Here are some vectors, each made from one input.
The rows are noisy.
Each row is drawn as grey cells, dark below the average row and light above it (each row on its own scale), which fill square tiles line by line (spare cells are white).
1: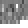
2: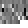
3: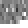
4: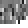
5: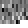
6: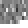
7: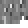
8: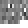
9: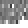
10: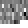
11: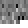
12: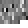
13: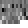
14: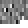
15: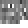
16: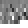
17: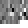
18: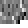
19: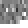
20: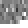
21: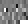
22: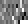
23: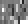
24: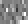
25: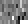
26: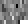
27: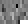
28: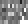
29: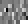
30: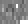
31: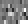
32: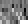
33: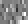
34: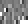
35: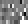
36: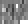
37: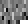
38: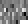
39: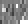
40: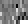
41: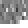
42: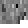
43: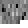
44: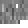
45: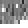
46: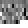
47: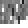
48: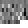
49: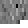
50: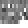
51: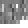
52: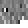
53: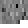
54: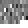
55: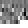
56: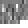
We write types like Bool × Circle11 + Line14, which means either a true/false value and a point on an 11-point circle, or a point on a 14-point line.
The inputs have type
Bool × Tree7 + Unit.
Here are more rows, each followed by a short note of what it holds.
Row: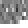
a fixed value
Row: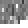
a node of a 7-node tree and a true/false value
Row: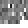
a node of a 7-node tree and a true/false value
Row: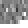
a fixed value
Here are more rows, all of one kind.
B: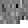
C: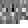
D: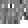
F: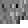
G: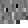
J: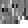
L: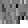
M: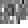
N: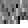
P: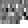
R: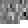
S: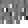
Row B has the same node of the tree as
F and L.
